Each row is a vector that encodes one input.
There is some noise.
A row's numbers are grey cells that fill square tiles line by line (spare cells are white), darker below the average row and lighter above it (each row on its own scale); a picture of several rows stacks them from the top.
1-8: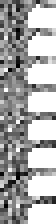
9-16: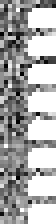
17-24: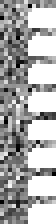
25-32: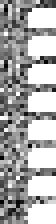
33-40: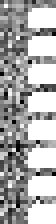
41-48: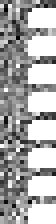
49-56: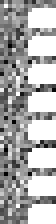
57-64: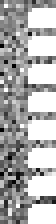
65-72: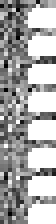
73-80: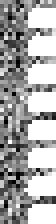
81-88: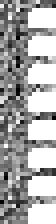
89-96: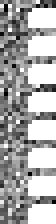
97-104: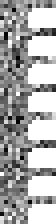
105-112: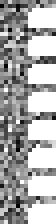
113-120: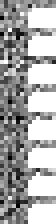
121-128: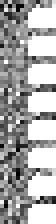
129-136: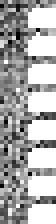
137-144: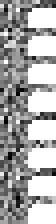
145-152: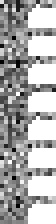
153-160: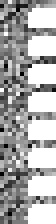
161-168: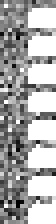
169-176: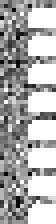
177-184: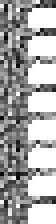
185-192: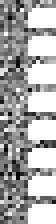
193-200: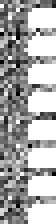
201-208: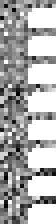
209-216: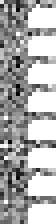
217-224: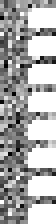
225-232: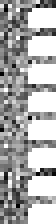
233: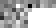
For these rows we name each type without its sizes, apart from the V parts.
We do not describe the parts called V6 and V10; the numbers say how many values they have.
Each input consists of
either a point on a line, or a true/false value and a value of V10, or a value of V6.
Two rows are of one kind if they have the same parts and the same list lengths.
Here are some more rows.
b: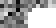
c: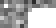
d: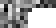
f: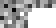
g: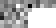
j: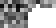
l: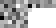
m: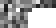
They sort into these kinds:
b, j
c, d, m
f, g, l

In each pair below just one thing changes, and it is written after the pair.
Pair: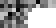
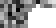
the true/false value
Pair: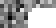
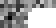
the true/false value
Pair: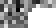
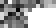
the true/false value
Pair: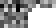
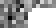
the value of V10
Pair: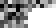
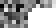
the true/false value
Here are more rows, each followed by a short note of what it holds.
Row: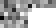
a value of V6
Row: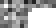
a point on a line
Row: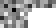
a value of V6
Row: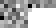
a value of V6
